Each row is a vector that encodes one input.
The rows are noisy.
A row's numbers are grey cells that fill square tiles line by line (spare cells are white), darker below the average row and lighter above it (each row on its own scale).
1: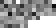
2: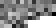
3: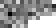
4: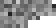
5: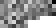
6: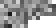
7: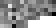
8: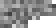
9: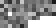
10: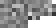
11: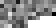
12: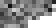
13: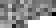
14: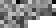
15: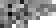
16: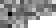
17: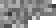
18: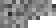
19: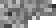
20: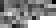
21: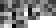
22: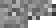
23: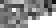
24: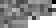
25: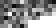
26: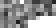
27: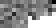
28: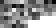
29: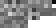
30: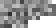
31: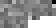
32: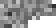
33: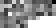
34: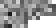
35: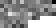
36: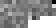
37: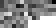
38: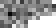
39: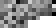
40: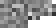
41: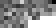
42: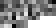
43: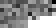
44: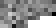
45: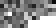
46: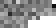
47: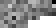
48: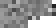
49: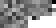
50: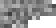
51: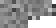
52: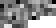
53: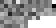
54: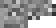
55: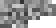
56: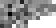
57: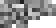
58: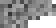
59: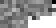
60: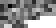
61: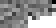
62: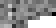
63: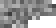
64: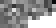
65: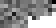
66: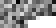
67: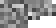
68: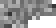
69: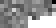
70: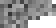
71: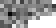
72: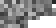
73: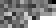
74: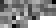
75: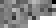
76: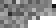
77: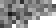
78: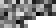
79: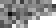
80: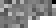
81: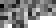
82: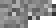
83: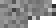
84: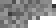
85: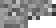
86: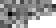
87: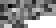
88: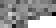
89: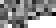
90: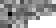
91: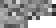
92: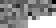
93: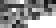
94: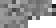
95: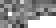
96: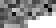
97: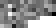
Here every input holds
three true/false values, together with either a point on a 10-point circle, or a fixed value.
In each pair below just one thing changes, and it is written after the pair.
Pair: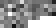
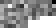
one of the three true/false values
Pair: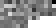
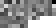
the place on the 10-point circle
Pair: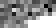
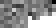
the place on the 10-point circle
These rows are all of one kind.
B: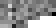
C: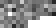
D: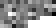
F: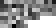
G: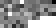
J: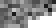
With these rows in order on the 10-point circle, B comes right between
D and F.
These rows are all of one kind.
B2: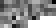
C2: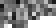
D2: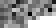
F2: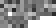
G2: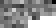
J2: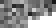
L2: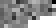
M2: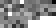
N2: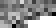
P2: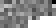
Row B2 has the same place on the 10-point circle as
C2 and L2.
